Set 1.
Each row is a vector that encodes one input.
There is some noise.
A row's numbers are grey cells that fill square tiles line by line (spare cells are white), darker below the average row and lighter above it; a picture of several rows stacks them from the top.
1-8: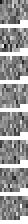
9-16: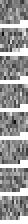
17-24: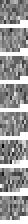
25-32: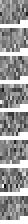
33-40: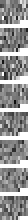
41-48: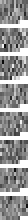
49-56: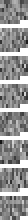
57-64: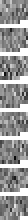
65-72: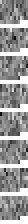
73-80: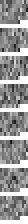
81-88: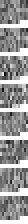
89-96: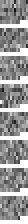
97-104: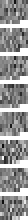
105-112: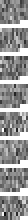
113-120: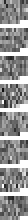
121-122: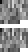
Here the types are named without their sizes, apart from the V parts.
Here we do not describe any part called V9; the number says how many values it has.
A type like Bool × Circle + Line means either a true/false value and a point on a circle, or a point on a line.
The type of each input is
Bool × Bool × Bool × Bool × V9 + Line.
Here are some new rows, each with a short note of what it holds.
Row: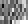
a point on a line
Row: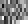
a point on a line
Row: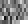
a point on a line
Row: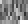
four true/false values and a value of V9
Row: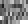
a point on a line
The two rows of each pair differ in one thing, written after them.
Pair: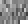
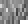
one of the four true/false values
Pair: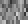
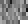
one of the four true/false values
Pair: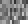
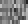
one of the four true/false values
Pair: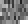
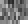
one of the four true/false values
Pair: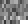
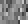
the value of V9
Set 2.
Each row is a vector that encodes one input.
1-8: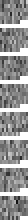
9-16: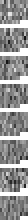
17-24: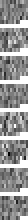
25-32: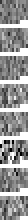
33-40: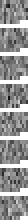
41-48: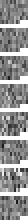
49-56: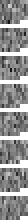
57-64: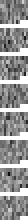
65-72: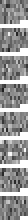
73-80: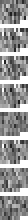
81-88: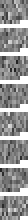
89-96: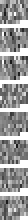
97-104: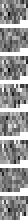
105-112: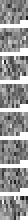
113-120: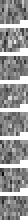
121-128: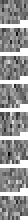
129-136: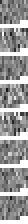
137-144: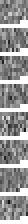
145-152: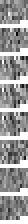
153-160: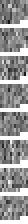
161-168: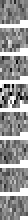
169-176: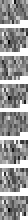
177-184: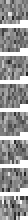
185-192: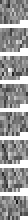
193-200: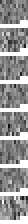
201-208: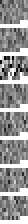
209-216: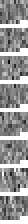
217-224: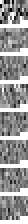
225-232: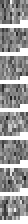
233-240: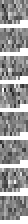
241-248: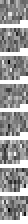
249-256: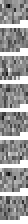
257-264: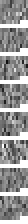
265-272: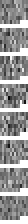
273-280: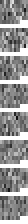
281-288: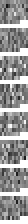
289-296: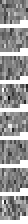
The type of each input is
List3(Line11).
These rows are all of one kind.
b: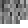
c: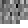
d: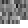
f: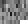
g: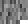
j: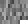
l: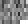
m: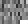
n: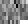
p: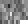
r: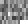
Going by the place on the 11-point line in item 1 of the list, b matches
c, f, l and m.
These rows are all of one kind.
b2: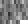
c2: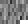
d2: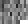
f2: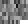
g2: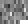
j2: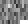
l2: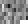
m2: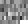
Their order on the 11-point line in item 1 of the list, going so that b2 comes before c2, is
d2, f2, j2, b2, c2, g2, l2, m2.
